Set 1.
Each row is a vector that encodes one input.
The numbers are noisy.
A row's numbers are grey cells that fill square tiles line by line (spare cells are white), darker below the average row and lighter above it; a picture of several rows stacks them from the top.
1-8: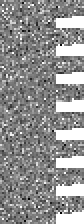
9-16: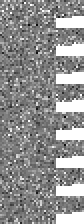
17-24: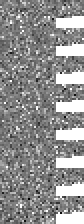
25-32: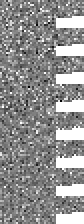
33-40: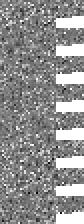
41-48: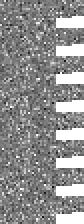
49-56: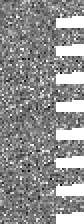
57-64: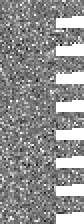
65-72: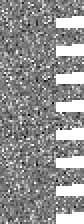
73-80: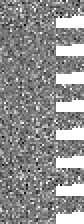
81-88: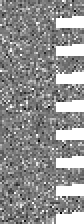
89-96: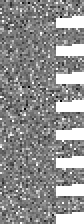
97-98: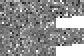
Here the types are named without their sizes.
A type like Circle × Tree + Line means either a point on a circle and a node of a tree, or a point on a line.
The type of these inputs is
Line.
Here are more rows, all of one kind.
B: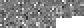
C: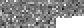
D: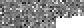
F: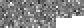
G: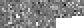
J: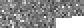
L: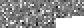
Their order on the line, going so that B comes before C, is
L, J, G, B, F, C, D.
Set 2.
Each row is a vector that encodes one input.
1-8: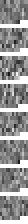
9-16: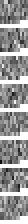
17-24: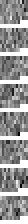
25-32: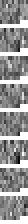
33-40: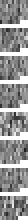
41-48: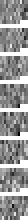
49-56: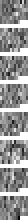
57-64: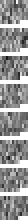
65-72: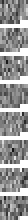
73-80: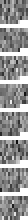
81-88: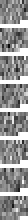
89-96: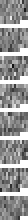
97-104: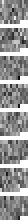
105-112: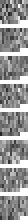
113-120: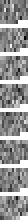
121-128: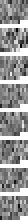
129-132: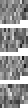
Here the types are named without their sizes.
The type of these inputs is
Label.
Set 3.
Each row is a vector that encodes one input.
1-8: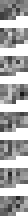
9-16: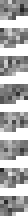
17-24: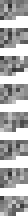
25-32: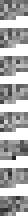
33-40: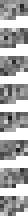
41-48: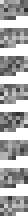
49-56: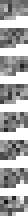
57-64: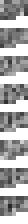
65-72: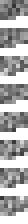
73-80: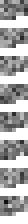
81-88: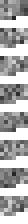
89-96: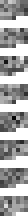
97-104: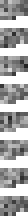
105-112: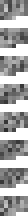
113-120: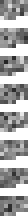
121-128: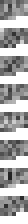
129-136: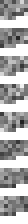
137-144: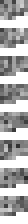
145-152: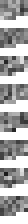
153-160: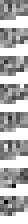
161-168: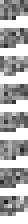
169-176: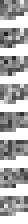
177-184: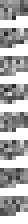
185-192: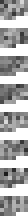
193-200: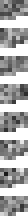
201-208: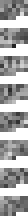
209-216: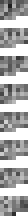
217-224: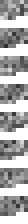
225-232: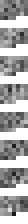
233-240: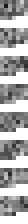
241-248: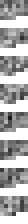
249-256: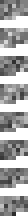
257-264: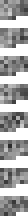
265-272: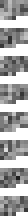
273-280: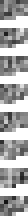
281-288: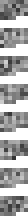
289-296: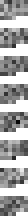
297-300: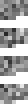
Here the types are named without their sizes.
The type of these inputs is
Line.
